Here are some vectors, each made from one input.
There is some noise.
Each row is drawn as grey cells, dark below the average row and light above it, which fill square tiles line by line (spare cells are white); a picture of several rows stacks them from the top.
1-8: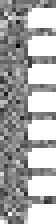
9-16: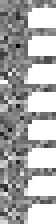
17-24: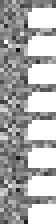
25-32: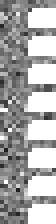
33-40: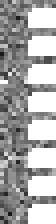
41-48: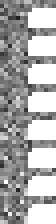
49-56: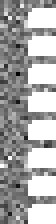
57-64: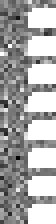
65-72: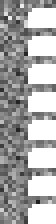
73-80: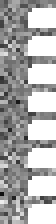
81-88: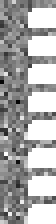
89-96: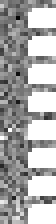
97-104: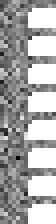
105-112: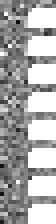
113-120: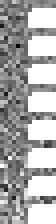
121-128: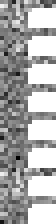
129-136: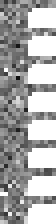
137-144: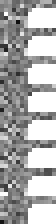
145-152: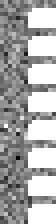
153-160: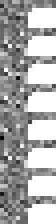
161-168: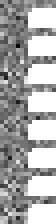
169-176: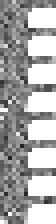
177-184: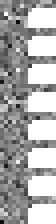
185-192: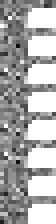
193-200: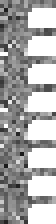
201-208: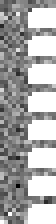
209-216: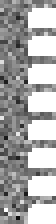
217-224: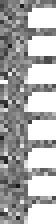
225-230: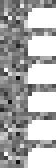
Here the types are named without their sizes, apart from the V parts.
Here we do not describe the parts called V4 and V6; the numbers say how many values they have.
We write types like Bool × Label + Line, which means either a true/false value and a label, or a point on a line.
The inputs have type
Bool × Bool × Bool + (Circle + Unit) × V4 × V6 + Unit.
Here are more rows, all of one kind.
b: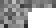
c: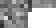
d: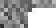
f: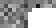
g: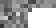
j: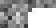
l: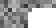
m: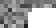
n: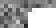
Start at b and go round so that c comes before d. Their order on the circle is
b, m, c, f, g, l, d, n, j.
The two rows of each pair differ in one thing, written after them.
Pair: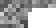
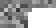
the value of V4
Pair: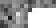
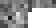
the place on the circle
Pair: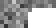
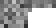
the place on the circle
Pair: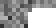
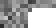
the place on the circle
